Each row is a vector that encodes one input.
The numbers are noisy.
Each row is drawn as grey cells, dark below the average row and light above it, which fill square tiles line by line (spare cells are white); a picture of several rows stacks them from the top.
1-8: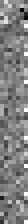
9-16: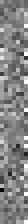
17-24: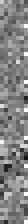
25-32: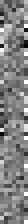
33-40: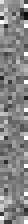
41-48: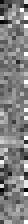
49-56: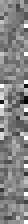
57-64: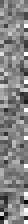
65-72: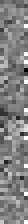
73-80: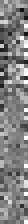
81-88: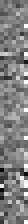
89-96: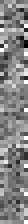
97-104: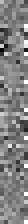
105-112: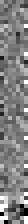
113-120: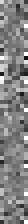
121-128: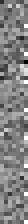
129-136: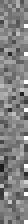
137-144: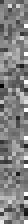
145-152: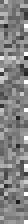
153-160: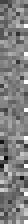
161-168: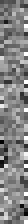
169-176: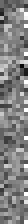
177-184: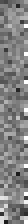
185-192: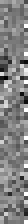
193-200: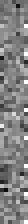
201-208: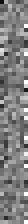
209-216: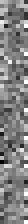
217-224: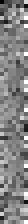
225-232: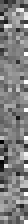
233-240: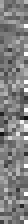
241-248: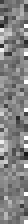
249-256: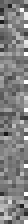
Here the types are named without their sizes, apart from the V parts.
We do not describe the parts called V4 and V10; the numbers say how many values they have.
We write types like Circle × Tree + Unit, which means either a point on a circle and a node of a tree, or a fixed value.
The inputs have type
Label × V10 + Line × V4.
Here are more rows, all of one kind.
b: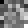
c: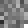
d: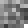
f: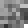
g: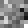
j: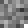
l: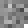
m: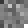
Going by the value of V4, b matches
c and m.
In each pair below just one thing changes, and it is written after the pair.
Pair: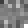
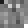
the place on the line
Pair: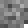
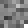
the value of V4
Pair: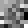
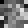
the value of V4
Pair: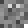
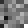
the value of V4
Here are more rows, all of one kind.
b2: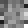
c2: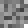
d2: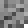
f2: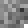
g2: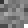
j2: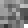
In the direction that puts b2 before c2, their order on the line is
g2, f2, j2, d2, b2, c2.
